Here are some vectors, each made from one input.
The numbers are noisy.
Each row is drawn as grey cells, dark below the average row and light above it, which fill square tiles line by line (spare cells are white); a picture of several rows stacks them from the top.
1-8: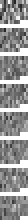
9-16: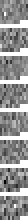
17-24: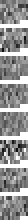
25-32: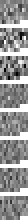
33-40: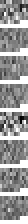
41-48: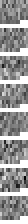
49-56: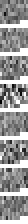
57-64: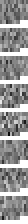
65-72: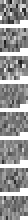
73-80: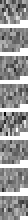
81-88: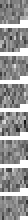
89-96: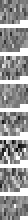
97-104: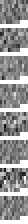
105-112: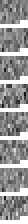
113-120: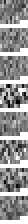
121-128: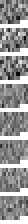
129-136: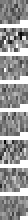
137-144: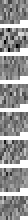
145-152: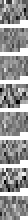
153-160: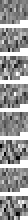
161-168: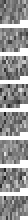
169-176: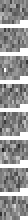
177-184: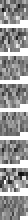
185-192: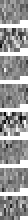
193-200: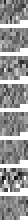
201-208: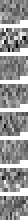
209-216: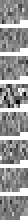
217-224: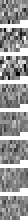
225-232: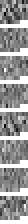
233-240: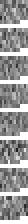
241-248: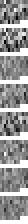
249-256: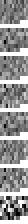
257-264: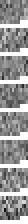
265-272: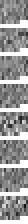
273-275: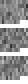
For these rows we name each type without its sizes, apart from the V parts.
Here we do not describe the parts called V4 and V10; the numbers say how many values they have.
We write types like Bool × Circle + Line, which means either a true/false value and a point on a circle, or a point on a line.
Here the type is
Bool × Bool × Bool + Line + V4 × V10.
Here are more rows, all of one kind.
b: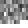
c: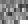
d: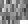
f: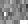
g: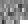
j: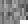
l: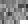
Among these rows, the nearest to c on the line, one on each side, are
g and l.
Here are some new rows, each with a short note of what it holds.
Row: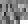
a value of V4 and a value of V10
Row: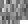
a point on a line
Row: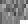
a value of V4 and a value of V10
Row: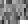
a point on a line
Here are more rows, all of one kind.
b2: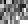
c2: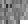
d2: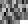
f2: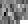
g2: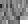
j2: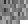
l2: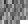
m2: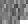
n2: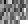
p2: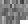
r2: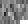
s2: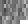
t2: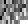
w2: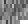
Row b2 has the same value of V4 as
d2, m2 and w2.
